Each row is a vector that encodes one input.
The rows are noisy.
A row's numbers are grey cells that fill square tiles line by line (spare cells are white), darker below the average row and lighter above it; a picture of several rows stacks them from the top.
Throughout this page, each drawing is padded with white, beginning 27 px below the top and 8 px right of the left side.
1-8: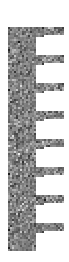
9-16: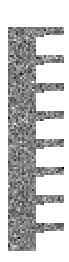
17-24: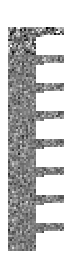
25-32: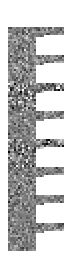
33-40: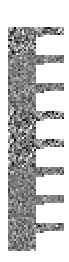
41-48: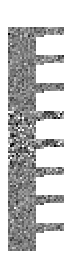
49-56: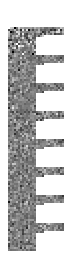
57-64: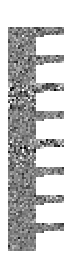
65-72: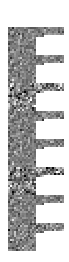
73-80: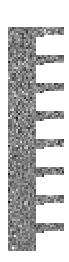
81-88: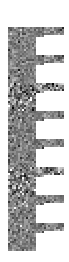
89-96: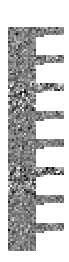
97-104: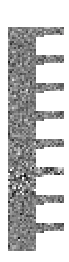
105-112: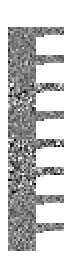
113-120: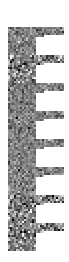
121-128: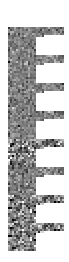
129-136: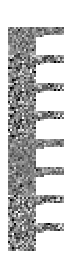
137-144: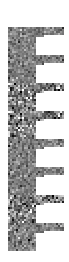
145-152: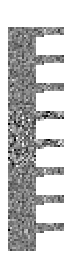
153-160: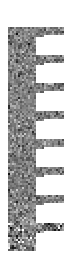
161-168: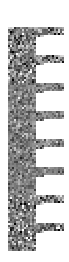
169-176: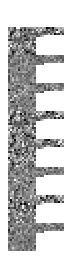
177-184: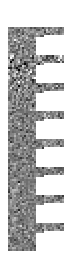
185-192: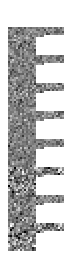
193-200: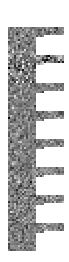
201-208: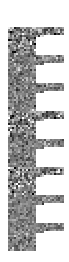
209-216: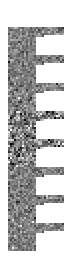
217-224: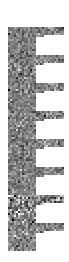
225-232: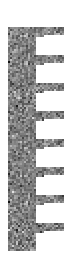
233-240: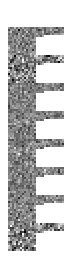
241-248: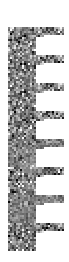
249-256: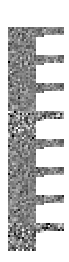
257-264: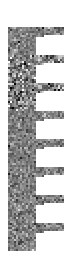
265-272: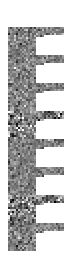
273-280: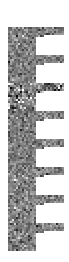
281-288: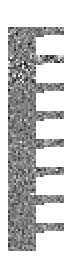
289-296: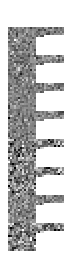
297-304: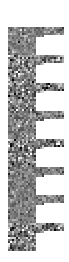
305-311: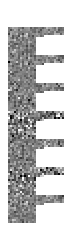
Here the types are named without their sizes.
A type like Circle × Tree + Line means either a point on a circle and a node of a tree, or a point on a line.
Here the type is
(Bool × Bool × Bool + Tree) × Line + Circle.
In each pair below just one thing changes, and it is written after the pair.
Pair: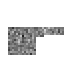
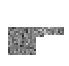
the place on the line
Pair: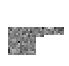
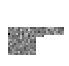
the place on the line
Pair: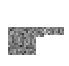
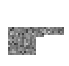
one of the three true/false values
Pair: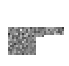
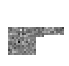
the place on the line
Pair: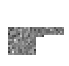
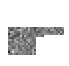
one of the three true/false values
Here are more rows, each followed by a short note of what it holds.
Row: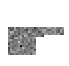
a point on a line and three true/false values
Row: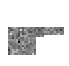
a point on a line and three true/false values
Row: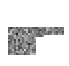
a point on a line and a node of a tree
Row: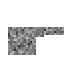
a point on a line and a node of a tree
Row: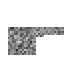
a point on a line and a node of a tree
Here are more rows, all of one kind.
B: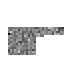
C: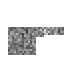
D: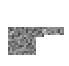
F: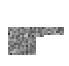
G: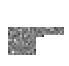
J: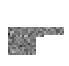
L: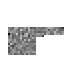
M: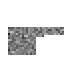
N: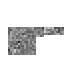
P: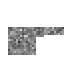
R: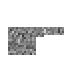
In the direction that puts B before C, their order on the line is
L, F, B, N, P, G, J, M, D, R, C.
